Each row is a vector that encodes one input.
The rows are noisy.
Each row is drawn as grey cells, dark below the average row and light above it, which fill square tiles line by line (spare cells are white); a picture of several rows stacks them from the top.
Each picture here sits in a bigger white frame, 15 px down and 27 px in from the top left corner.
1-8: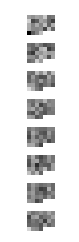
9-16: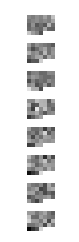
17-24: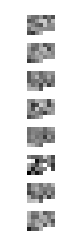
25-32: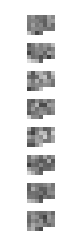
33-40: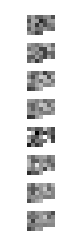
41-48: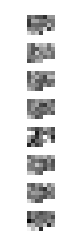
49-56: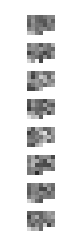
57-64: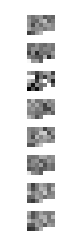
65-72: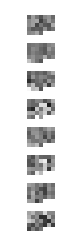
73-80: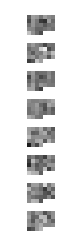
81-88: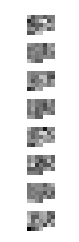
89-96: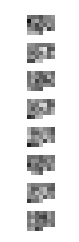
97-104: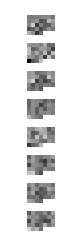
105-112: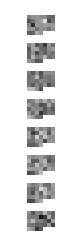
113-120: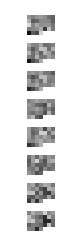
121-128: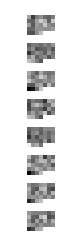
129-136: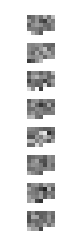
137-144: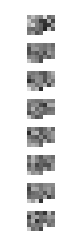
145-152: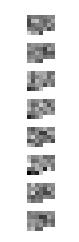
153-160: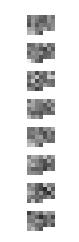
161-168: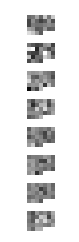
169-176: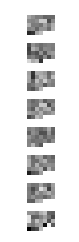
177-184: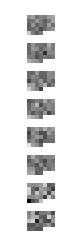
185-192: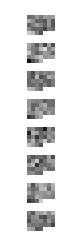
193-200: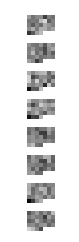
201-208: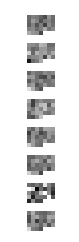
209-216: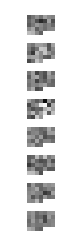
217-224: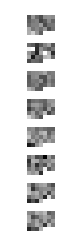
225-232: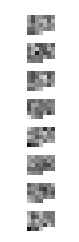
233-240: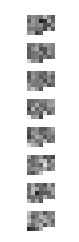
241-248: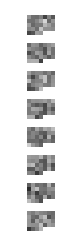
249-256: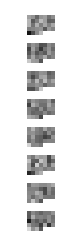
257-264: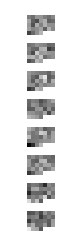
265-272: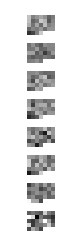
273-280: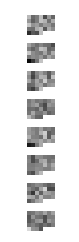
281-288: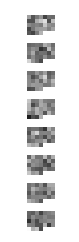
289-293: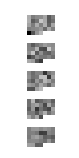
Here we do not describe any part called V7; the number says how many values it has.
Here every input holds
a list of up to two items, each a true/false value and a value of V7.
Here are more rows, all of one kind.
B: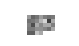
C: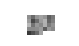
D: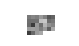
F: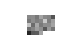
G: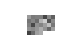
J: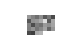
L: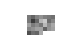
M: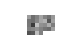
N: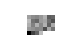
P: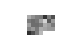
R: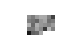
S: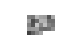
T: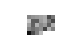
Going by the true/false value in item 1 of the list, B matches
M and S.
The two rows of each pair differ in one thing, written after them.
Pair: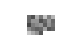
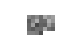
the value of V7 in item 2 of the list
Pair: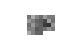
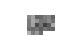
the true/false value in item 2 of the list
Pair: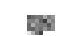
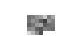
the value of V7 in item 1 of the list
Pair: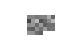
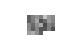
the true/false value in item 2 of the list
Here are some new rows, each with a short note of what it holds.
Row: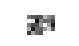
the empty list
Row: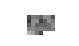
a list of two items
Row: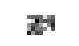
the empty list
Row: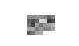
a list of one item
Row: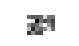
the empty list
